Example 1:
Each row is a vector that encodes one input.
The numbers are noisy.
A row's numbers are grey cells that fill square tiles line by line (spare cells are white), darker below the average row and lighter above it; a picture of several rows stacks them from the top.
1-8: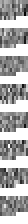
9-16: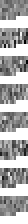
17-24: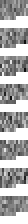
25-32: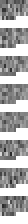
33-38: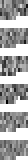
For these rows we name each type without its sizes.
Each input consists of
a point on a line and a true/false value.
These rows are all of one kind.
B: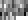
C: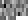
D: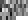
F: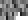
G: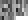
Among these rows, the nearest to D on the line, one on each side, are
C and F.
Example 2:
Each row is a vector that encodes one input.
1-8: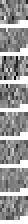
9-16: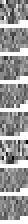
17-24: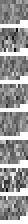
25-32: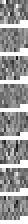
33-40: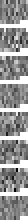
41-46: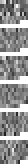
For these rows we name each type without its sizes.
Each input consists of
a list of points on a line.
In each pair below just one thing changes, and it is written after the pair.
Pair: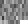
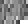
the place on the line in item 1 of the list
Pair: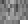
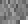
the place on the line in item 1 of the list
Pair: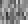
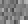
the place on the line in item 2 of the list
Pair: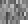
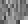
the place on the line in item 1 of the list
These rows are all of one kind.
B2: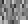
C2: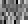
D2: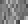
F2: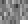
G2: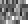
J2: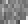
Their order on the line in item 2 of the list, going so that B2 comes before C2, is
G2, D2, F2, B2, C2, J2.
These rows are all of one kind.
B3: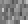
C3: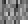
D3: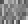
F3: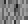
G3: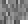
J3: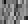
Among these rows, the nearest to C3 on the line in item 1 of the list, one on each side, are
D3 and G3.
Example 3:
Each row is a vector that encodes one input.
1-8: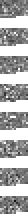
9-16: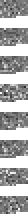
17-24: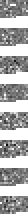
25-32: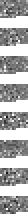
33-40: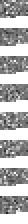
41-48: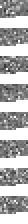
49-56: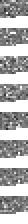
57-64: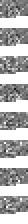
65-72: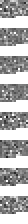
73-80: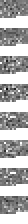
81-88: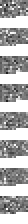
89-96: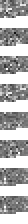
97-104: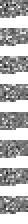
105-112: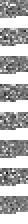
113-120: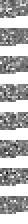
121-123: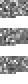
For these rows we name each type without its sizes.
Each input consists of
either a node of a tree, or four true/false values.
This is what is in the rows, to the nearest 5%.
About 40% of them hold a node of a tree. The rest hold four true/false values.
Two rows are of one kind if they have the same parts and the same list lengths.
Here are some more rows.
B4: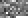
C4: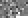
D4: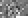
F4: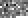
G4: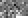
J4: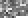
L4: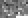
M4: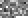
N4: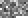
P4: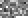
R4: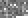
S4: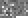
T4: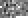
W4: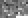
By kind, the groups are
B4, F4, J4, M4, N4, P4, T4
C4, D4, G4, L4, R4, S4, W4

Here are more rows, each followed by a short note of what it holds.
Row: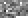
a node of a tree
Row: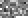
a node of a tree
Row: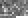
four true/false values
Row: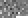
four true/false values
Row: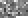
a node of a tree
